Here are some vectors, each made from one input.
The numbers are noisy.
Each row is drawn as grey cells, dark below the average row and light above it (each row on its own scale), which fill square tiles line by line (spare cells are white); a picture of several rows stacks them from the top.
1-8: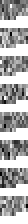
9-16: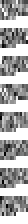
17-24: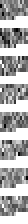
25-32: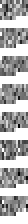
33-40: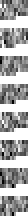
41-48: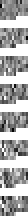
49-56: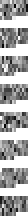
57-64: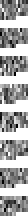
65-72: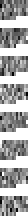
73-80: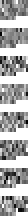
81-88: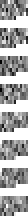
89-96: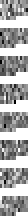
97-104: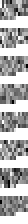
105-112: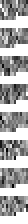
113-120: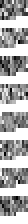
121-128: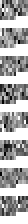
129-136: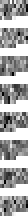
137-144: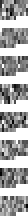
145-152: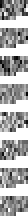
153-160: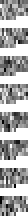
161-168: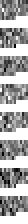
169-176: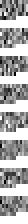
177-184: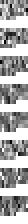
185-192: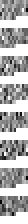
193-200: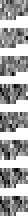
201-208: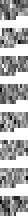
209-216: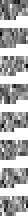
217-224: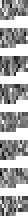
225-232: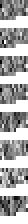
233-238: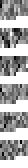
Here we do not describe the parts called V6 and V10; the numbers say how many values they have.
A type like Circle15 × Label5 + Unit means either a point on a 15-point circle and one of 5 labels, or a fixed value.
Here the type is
Bool × V6 + (Line5 + Line7) × V10.
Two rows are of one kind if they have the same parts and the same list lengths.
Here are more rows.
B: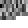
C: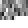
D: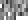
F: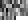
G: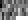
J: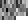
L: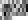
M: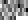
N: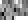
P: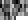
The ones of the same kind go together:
B, F, G, J
C, D, M, N
L, P

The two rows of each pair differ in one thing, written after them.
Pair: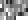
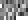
the place on the 7-point line
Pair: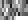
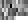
the place on the 7-point line
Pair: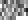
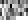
the value of V10
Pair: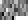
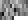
the place on the 7-point line
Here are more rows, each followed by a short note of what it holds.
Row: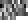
a point on a 5-point line and a value of V10
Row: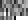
a point on a 5-point line and a value of V10
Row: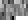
a point on a 7-point line and a value of V10
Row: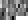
a point on a 7-point line and a value of V10
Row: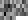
a true/false value and a value of V6
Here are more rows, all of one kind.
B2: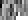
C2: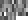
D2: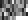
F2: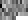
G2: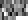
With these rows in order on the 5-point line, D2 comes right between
C2 and G2.
